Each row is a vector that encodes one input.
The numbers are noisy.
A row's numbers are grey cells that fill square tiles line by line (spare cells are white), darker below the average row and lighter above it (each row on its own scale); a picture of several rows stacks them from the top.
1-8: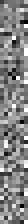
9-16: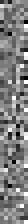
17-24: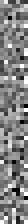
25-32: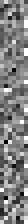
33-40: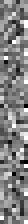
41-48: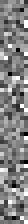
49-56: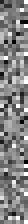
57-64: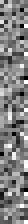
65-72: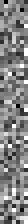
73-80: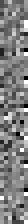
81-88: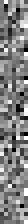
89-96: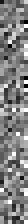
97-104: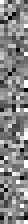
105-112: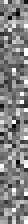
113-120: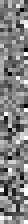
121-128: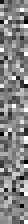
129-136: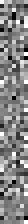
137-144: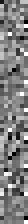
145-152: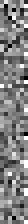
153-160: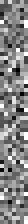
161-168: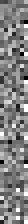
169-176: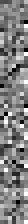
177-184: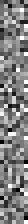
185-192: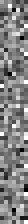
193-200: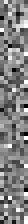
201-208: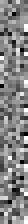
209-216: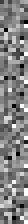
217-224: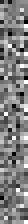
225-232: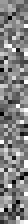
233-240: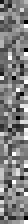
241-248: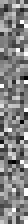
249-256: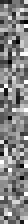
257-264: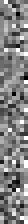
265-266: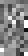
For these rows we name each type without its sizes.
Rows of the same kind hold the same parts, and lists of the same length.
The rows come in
3 kinds.
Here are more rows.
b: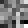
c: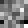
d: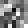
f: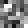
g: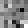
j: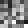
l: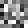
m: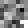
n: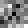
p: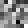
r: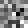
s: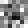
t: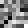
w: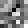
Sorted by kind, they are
b, c, j
d, f, g, l, m, p, r, t, w
n, s

